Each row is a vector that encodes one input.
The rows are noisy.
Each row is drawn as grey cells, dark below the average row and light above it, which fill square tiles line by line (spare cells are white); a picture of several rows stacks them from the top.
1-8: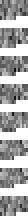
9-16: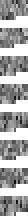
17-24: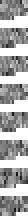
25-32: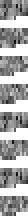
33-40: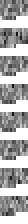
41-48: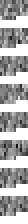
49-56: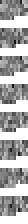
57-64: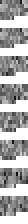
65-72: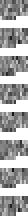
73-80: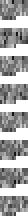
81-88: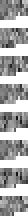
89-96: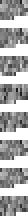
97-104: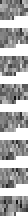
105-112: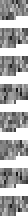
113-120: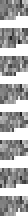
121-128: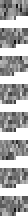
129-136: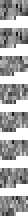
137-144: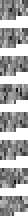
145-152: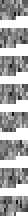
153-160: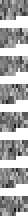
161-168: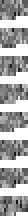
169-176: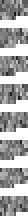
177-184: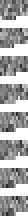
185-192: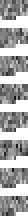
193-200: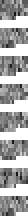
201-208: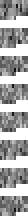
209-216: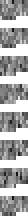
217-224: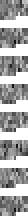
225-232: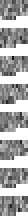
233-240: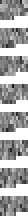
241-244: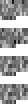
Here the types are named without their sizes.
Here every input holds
a point on a circle.
